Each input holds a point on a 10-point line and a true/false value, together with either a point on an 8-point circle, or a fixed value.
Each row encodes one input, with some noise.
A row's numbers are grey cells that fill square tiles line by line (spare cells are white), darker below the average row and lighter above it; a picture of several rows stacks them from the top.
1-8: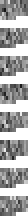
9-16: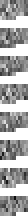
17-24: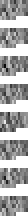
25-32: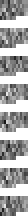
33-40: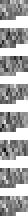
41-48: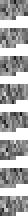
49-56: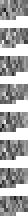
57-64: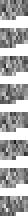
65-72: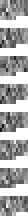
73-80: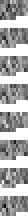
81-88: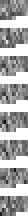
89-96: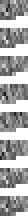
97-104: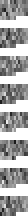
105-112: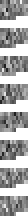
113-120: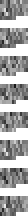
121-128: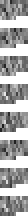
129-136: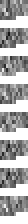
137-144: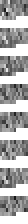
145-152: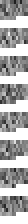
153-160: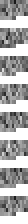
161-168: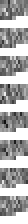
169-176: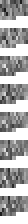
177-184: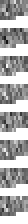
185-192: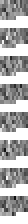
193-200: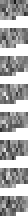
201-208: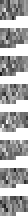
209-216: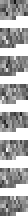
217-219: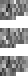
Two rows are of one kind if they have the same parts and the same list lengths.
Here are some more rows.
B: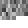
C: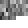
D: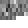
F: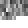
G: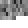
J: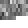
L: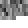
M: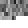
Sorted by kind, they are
B, C, D, F, J
G, L, M

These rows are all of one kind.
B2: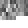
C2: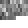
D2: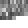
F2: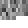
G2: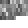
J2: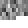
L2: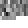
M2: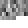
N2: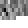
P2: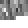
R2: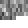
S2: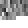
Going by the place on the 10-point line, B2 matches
C2, F2, J2 and M2.
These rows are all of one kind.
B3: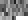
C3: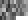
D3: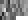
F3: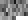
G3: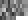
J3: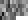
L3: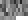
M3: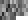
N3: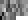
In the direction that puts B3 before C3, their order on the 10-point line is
B3, F3, D3, N3, J3, M3, C3, G3, L3.
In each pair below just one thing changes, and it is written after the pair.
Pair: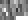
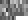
the place on the 8-point circle
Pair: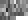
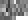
the place on the 8-point circle
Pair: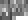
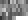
the place on the 8-point circle
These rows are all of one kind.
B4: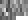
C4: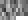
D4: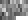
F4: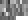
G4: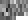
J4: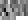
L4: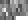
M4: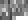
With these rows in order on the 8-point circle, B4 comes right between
G4 and M4.
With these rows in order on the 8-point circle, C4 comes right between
F4 and J4.
